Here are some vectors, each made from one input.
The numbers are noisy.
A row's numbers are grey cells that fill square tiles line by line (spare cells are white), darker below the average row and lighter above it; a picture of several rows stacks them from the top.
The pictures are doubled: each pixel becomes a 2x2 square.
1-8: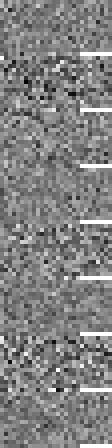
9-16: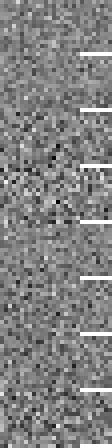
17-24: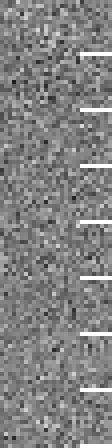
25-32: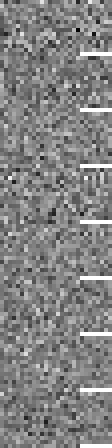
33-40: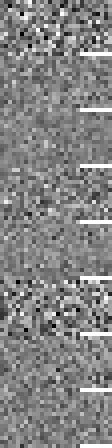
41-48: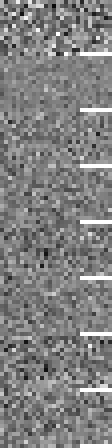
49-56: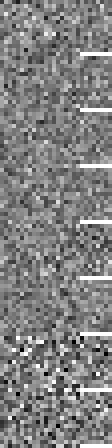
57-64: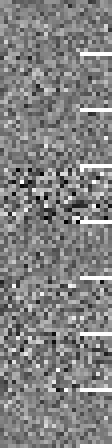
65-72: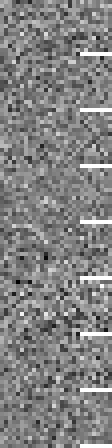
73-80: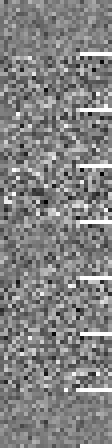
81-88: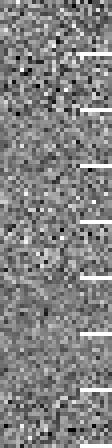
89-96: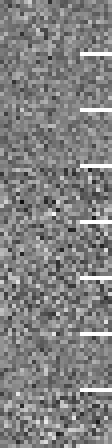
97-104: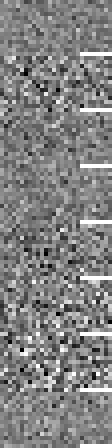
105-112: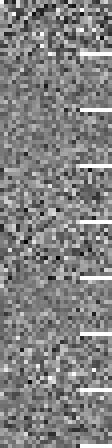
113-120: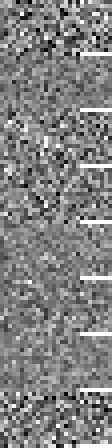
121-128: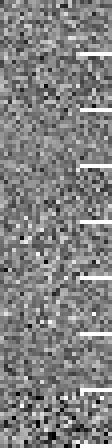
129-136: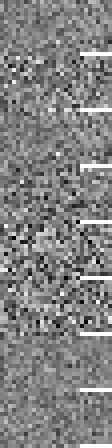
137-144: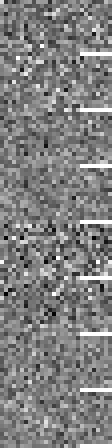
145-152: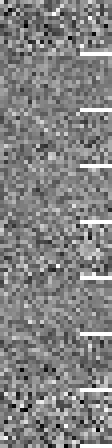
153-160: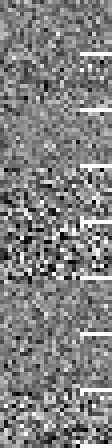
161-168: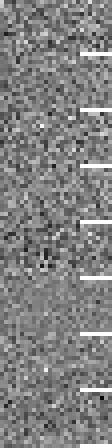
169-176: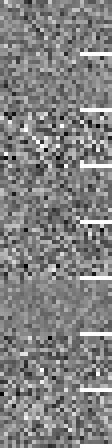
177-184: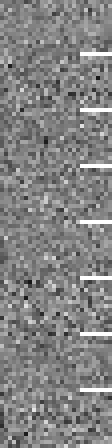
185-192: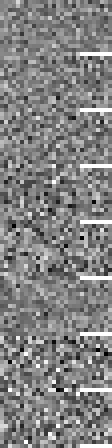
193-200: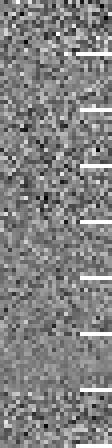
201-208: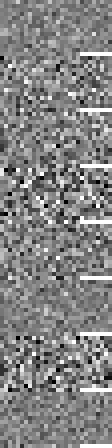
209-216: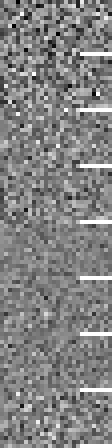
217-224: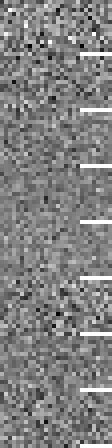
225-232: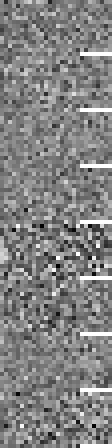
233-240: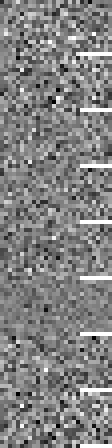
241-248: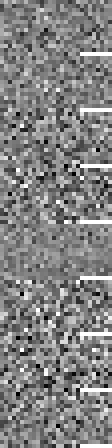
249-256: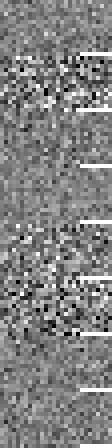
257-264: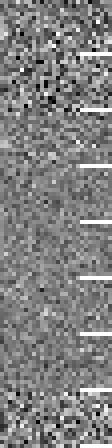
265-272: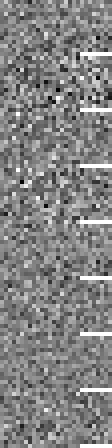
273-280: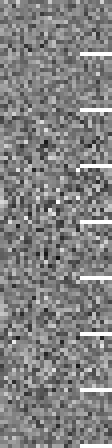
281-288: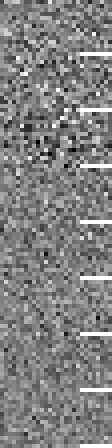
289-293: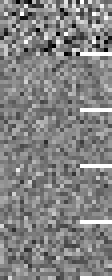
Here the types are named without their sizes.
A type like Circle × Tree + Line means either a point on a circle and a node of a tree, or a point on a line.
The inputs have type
(Circle + Unit) × Line.
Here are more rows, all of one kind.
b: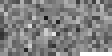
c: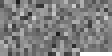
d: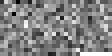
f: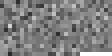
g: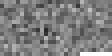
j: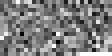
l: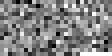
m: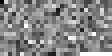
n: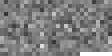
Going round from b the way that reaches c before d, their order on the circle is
b, c, f, l, d, m, g, j, n.
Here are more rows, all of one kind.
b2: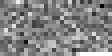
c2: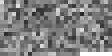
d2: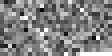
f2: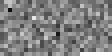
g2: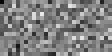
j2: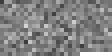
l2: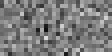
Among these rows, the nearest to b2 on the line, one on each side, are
c2 and g2.
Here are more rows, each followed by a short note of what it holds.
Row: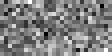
a point on a line
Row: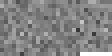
a point on a line
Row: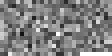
a point on a line
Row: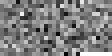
a point on a line
